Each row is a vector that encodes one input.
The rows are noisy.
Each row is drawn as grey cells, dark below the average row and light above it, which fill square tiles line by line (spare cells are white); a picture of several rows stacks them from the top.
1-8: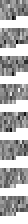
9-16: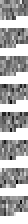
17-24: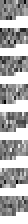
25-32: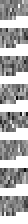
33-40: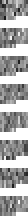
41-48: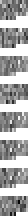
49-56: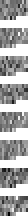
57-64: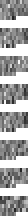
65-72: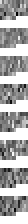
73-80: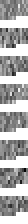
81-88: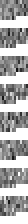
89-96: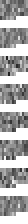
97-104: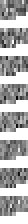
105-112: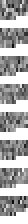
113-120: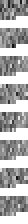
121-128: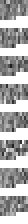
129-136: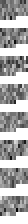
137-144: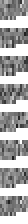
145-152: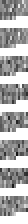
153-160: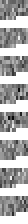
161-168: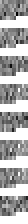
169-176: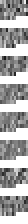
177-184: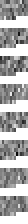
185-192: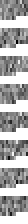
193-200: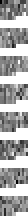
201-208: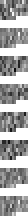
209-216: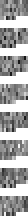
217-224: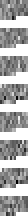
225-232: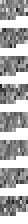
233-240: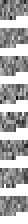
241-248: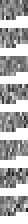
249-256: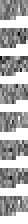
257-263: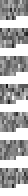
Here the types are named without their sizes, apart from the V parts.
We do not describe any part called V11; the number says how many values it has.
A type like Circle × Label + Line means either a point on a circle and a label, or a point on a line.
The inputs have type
(Circle + Unit) × V11 + Line.
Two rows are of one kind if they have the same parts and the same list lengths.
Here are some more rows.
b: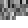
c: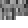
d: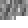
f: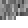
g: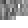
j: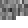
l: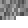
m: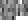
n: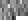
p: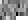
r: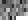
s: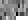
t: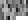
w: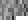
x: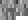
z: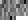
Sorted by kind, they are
b, r, t, z
c, j, m, n, w, x
d, f, g, l, p, s

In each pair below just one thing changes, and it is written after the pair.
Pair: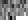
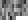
the value of V11
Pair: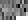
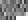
the value of V11
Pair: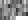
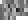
the value of V11
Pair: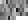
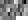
the place on the circle
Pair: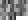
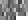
the place on the circle
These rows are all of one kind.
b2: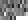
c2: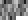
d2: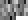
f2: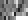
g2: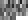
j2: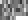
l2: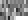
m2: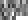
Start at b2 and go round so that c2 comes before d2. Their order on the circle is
b2, c2, d2, f2, l2, j2, m2, g2.
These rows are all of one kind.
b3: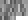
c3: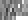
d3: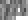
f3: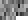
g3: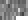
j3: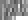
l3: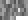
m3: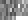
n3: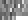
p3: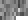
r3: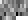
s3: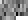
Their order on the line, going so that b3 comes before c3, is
r3, s3, f3, p3, g3, l3, d3, b3, j3, c3, m3, n3.
